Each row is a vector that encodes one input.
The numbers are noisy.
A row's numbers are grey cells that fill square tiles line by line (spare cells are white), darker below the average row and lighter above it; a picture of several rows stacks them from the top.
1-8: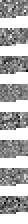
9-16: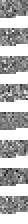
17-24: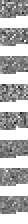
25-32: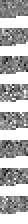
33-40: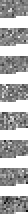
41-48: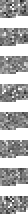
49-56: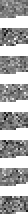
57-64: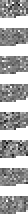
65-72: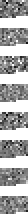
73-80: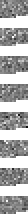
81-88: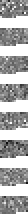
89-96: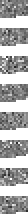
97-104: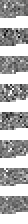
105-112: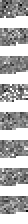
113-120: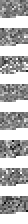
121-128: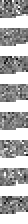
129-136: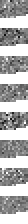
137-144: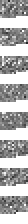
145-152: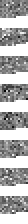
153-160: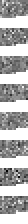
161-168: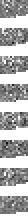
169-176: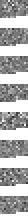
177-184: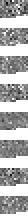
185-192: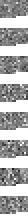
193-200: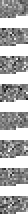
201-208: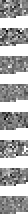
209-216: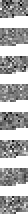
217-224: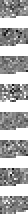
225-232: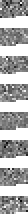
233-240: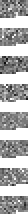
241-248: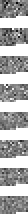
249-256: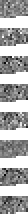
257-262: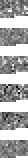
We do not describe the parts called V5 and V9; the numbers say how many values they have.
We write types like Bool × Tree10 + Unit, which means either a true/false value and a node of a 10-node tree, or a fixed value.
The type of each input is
(Bool × Bool × Bool + V9) × V5 + Line6.
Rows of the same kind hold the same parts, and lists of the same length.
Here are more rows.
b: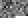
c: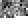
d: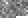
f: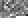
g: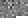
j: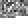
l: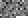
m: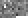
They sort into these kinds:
b, c, l
d, f, j, m
g

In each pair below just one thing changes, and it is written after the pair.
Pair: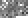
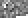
the value of V9
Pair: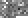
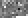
the value of V9
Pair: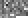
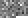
the value of V9
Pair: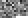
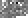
the value of V5
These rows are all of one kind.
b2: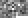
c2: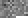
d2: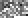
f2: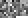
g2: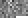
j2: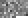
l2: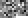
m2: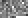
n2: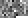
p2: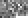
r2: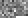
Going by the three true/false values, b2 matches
d2, g2 and j2.
